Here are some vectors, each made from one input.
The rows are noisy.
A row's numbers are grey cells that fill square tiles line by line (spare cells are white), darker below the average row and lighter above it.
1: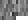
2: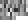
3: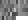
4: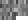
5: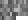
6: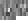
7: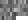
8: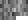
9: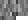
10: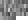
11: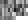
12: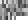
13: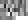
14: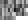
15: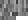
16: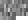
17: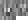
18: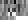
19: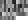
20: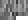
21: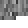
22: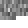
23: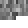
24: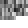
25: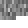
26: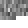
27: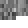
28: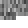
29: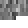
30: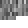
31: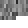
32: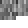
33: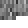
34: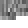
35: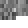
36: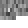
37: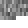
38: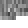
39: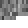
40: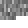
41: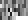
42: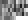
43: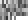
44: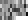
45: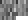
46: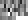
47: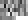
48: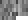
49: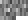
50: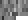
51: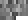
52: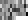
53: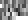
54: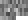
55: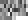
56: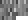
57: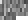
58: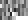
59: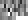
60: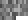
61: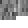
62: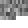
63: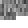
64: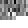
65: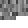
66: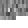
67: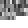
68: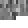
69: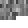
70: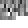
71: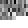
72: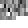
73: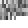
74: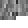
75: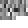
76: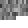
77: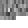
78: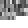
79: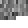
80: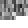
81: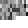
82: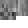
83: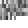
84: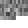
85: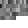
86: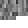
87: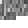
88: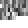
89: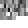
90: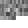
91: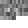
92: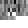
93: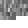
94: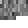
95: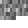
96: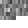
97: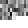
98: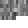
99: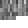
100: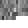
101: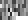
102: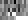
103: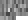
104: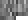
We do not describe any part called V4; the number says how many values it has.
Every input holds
either one of 5 labels and a point on a 5-point line, or a list of up to two items, each a true/false value and a value of V4.
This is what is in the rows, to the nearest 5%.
About 30% of them hold one of 5 labels and a point on a 5-point line. The rest are lists of up to two items, each a true/false value and a value of V4: about 5% of all rows are empty, 25% hold one and 40% two.
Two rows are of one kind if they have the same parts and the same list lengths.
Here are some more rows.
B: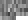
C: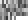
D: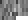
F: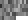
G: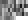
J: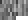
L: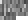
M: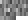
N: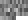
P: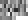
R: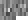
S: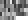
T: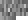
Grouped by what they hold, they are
B, L, M, N, R, T
C
D, F, J
G, P, S

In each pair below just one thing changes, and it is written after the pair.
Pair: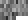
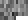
the value of V4 in item 2 of the list
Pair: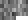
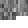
the value of V4 in item 2 of the list
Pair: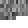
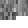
the true/false value in item 1 of the list
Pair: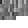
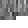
the true/false value in item 1 of the list
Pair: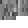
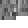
the true/false value in item 2 of the list
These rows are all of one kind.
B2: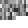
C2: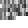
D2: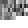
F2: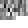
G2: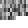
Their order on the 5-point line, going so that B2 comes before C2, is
D2, B2, F2, G2, C2.
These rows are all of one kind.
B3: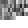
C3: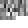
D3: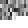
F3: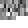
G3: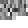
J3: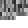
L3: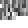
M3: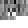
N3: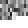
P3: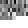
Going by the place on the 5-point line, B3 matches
D3, G3, N3 and P3.
